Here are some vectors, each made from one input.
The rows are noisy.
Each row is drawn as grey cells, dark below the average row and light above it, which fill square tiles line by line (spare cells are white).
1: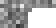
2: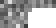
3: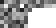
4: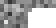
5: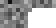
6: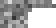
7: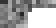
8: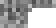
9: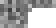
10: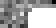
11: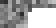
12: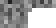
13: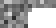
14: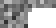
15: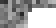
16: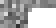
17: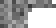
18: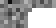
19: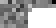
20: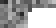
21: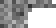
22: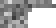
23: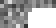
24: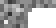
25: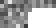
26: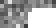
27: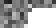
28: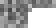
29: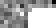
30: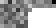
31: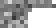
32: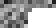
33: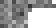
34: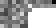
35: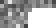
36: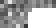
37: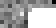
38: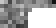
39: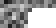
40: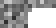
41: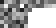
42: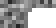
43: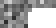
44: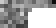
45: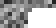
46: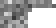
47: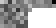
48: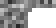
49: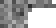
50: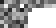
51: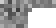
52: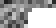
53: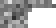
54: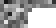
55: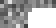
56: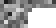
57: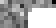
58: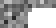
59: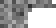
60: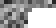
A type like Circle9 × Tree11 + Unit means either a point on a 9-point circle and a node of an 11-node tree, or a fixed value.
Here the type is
List2(Line5).
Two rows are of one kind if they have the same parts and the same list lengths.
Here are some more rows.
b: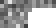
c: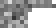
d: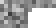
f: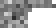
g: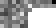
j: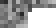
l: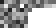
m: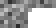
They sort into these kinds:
b, c, f, j
d, g, m
l

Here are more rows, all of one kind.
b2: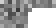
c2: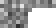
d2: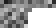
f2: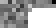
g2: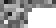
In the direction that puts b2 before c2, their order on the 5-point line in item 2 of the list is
f2, b2, c2, d2, g2.
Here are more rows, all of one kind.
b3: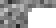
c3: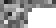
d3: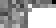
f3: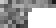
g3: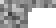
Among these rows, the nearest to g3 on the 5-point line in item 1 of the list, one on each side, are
b3 and f3.
